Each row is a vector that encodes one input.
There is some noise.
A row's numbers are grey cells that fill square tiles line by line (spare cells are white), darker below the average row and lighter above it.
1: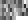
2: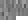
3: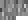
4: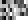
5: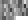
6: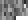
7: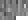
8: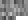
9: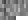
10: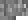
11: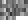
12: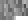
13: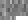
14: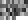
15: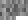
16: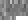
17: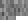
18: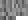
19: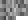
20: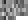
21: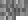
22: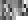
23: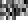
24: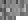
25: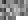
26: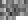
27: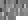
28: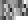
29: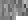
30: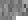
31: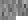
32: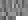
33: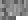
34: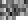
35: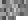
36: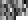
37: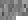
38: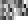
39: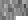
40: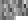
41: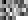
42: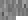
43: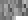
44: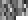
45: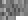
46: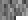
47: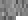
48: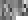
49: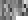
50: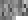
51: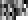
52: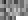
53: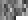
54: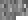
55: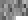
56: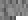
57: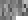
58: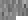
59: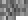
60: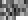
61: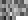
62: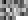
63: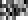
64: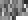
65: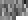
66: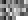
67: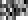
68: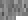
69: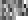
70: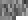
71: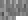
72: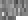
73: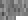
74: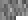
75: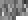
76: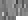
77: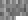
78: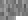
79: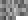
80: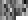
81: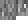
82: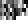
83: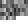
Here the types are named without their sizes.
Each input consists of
a point on each of two lines, together with either a point on a circle, or a fixed value.
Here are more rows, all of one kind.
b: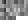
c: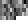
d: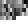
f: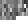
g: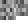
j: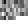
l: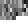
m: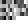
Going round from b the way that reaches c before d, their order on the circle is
b, f, l, m, c, d, g, j.
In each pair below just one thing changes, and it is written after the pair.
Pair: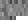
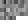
the place on the circle
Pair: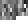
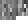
the place on one of the two lines
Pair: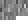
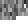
the place on one of the two lines
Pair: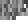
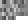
the place on the circle
